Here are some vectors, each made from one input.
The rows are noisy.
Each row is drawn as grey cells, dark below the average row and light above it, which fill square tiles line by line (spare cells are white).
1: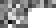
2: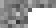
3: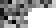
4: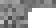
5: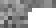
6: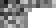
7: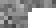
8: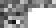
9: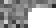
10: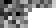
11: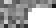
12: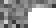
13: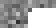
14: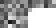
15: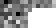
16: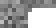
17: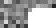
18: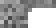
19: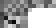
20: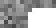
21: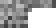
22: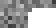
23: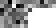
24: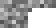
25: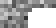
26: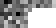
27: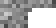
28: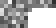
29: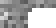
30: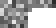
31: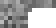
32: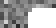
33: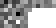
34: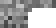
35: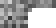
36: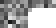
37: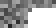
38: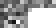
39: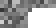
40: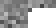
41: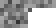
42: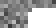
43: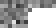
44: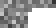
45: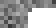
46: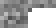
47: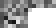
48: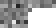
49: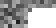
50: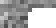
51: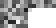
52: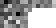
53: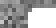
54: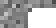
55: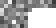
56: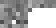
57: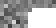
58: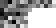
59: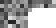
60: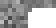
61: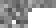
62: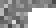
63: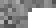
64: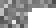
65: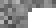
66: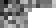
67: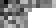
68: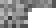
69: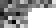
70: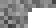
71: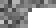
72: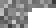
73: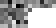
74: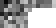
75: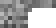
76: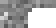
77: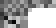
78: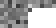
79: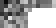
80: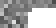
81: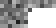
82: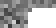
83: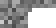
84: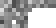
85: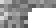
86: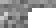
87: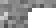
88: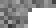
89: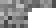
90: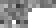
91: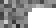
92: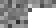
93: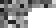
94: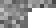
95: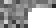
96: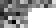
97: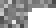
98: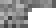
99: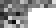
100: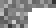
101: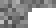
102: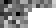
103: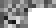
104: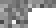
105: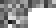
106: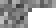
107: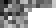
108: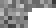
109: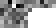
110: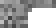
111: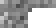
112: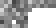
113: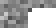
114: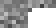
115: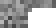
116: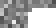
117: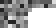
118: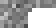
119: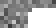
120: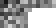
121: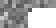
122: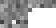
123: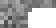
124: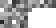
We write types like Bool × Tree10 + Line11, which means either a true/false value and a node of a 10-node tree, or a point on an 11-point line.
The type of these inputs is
Line5 + List2(Line6).
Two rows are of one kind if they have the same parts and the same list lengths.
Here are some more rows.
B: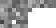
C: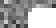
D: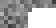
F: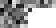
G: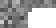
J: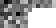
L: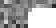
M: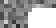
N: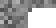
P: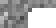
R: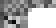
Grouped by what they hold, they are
B, F, P
C, L, M
D, G, N
J, R

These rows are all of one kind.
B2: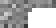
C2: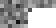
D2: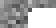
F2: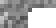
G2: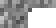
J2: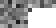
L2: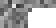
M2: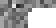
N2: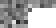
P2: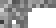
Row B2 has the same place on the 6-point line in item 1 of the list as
F2, G2 and L2.
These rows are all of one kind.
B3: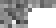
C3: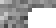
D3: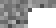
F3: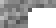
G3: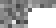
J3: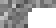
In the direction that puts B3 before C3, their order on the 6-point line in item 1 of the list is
B3, G3, D3, F3, C3, J3.
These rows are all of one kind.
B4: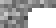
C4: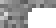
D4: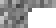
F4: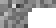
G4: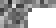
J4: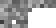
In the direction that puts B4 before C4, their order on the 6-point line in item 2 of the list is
D4, B4, C4, J4, G4, F4.
